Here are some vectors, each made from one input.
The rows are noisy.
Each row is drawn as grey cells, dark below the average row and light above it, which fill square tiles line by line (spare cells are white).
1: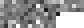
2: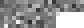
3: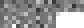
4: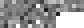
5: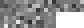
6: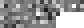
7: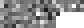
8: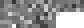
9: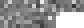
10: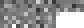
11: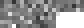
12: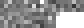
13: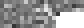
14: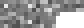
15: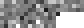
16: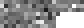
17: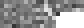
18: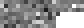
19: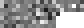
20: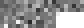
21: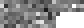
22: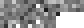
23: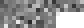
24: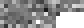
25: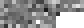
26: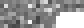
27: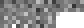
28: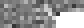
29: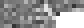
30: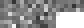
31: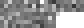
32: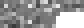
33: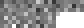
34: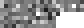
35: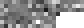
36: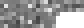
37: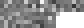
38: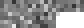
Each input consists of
either a point on a 4-point line, or a point on a 6-point line.
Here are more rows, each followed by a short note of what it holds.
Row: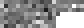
a point on a 4-point line
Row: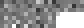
a point on a 6-point line
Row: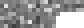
a point on a 6-point line
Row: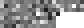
a point on a 4-point line
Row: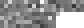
a point on a 6-point line
